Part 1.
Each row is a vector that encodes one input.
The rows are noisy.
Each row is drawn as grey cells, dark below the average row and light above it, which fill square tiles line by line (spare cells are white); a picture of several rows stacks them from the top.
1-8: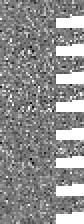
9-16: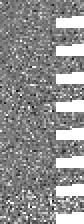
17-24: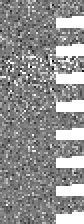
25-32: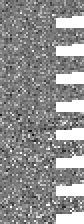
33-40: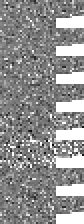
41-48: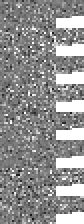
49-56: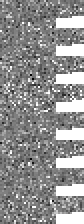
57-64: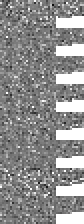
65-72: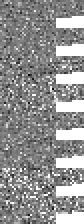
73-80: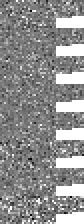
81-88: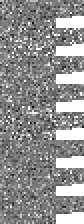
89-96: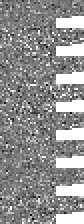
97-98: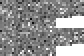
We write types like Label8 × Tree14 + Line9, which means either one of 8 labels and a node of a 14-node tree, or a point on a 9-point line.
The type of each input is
Bool × Bool × Bool × Bool + Circle6.
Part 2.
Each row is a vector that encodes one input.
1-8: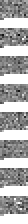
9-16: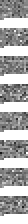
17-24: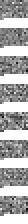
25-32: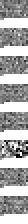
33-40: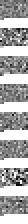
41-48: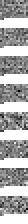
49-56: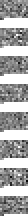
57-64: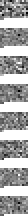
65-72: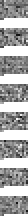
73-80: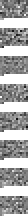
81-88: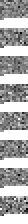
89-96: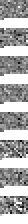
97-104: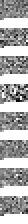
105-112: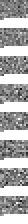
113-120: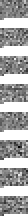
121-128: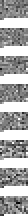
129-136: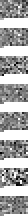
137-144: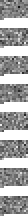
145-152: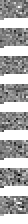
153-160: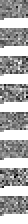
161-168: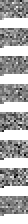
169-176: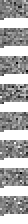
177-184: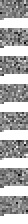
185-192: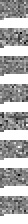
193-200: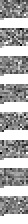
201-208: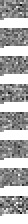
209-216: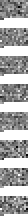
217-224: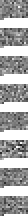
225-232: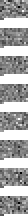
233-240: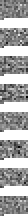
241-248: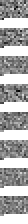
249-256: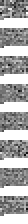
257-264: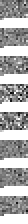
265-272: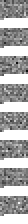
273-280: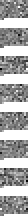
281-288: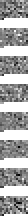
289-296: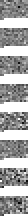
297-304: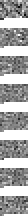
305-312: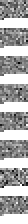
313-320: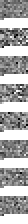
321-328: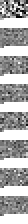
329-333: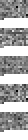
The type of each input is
Bool × Circle9 + Unit.
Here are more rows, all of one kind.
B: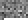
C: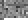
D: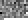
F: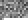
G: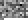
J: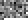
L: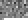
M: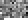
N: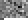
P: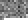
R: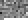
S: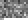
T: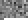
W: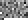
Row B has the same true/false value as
M, S and W.
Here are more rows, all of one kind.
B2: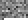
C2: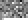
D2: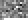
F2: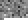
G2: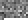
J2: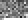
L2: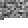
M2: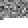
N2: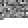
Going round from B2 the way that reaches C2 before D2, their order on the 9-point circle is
B2, G2, L2, J2, F2, C2, D2, N2, M2.
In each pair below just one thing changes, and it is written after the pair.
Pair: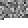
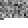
the true/false value
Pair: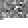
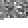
the true/false value
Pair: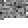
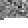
the place on the 9-point circle
